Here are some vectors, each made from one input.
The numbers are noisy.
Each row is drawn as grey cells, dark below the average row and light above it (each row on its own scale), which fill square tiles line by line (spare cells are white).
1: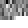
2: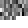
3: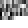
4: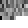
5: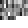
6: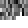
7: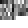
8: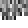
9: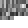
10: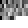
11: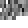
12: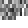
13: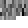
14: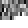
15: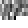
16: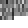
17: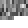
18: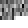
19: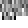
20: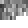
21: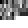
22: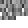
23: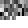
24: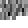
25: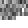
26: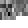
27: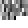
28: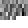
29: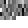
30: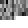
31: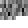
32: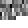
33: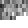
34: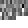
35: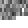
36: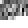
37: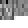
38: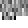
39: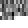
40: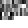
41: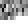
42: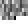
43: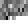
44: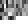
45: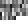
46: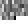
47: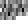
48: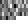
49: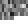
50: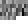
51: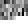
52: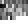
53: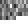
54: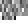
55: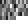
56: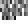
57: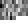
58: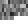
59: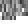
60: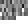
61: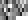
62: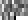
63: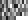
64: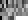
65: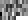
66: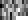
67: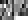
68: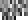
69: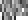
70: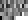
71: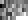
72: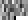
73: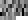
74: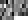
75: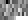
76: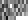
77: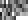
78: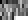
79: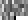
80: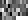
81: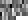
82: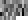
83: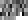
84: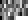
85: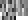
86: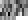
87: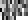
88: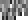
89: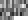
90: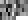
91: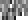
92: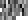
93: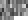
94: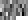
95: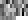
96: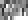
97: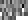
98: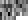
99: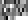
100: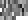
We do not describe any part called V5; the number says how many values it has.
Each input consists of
a value of V5, together with a list of up to two points on a 6-point line.
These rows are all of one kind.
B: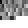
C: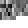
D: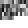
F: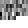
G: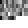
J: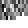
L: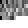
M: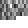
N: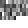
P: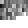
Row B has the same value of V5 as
G and L.
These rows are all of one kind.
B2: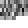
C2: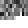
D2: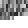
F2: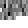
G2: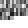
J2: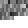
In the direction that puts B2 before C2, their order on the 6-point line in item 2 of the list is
J2, D2, B2, C2, F2, G2.
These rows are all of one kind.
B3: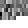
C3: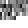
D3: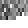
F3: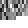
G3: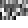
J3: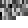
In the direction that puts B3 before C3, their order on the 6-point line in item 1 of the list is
B3, G3, J3, F3, C3, D3.
